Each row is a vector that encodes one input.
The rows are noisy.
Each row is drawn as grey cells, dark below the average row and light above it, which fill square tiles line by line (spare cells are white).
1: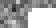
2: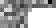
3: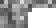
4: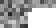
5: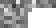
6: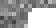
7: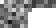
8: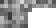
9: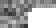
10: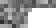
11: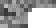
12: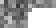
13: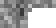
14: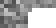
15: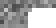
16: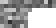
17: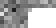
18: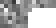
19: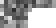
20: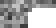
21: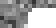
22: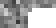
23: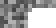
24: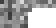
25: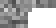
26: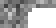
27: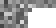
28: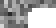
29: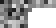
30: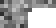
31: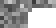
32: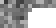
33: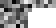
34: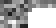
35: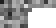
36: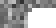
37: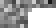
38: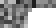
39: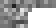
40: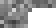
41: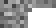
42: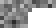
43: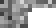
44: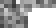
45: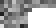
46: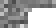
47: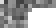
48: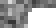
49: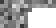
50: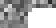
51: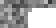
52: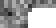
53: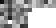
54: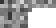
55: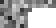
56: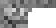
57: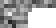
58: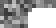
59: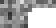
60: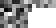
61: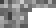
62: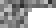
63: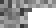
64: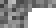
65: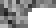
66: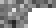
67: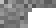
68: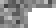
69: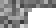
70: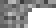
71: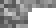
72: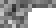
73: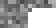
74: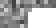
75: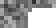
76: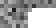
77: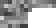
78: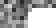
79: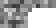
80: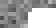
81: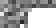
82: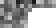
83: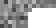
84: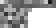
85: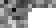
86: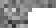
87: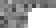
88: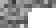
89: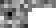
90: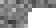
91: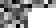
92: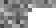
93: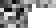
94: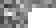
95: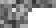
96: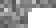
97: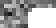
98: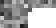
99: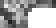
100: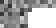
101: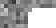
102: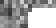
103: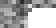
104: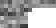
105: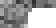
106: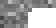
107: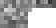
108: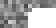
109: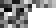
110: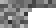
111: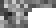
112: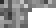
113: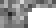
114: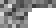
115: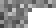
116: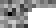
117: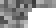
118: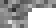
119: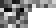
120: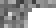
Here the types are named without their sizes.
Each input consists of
a list of points on a line.
